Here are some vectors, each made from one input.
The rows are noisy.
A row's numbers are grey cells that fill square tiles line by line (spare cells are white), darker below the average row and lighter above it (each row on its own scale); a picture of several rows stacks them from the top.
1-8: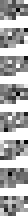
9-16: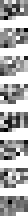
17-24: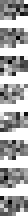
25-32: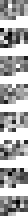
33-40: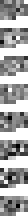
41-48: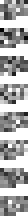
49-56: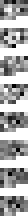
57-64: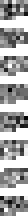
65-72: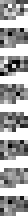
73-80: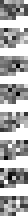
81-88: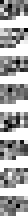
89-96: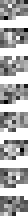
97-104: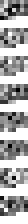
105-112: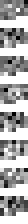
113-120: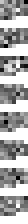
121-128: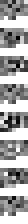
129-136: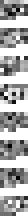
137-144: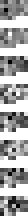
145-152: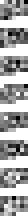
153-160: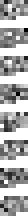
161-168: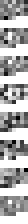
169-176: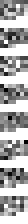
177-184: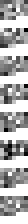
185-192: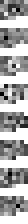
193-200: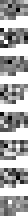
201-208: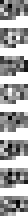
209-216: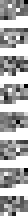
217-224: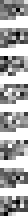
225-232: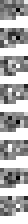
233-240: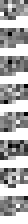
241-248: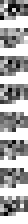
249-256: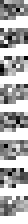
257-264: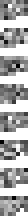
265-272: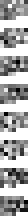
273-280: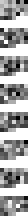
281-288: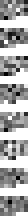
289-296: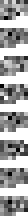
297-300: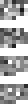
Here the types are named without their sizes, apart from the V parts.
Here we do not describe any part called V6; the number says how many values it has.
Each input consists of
a list of items, each a true/false value and a value of V6.
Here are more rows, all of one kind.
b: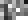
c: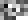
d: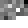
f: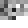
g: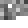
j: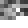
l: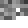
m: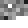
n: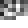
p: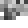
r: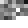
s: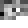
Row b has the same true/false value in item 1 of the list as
c, f, g and p.
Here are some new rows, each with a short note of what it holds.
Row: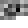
a list of one item
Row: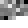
a list of two items
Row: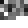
a list of one item
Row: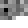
the empty list
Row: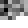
the empty list
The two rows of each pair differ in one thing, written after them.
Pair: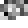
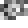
the true/false value in item 2 of the list
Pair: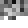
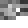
the value of V6 in item 1 of the list
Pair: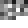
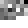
the true/false value in item 2 of the list
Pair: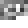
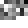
the value of V6 in item 1 of the list
